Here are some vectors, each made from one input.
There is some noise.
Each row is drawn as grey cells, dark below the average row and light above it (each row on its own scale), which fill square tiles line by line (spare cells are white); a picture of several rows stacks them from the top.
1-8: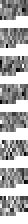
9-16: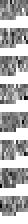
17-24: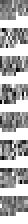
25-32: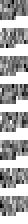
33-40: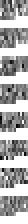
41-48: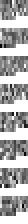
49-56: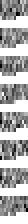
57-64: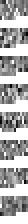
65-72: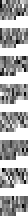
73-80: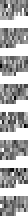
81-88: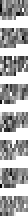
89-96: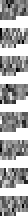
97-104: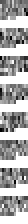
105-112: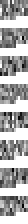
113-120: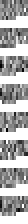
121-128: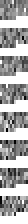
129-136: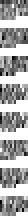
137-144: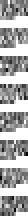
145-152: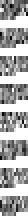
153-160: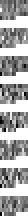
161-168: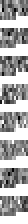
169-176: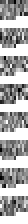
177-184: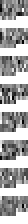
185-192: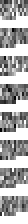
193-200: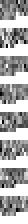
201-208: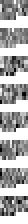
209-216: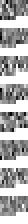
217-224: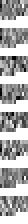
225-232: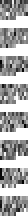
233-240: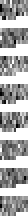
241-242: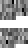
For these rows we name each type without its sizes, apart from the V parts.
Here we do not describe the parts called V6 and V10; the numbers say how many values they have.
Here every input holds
either a label, or a point on each of three lines, a value of V6 and a value of V10.
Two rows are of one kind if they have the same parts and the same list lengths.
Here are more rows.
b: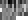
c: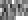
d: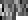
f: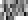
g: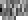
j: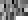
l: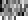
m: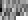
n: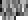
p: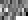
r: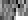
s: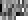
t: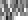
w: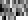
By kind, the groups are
b, c, d, f, j, p, r, t
g, l, m, n, s, w

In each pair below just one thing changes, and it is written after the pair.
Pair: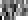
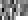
the value of V10
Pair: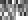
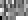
the value of V6
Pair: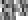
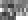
the place on one of the three lines
